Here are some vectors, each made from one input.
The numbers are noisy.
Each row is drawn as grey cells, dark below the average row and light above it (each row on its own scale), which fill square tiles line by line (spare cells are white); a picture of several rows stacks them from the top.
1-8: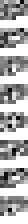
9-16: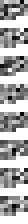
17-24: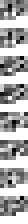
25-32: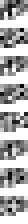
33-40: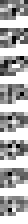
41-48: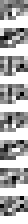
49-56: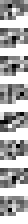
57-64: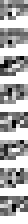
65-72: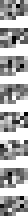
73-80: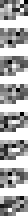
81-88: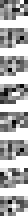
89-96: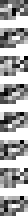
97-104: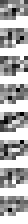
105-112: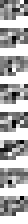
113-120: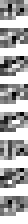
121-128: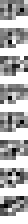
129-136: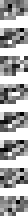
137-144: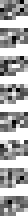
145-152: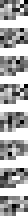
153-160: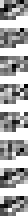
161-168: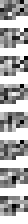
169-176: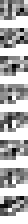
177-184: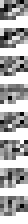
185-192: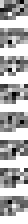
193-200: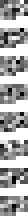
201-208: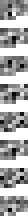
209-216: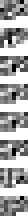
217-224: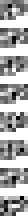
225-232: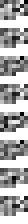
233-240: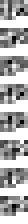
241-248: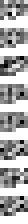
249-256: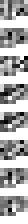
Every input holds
either a point on an 8-point line, or a list of up to two points on a 9-point line.
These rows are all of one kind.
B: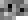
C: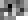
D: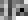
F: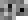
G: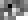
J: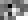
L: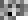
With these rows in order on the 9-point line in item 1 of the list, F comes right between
B and D.
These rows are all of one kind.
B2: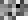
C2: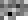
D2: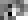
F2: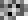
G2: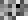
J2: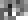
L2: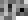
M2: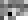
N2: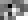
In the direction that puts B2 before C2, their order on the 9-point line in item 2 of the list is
L2, N2, F2, D2, J2, G2, B2, M2, C2.
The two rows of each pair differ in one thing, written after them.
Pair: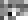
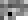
the place on the 9-point line in item 2 of the list
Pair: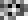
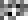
the place on the 9-point line in item 2 of the list
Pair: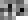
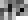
the place on the 9-point line in item 2 of the list
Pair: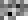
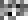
the place on the 9-point line in item 2 of the list
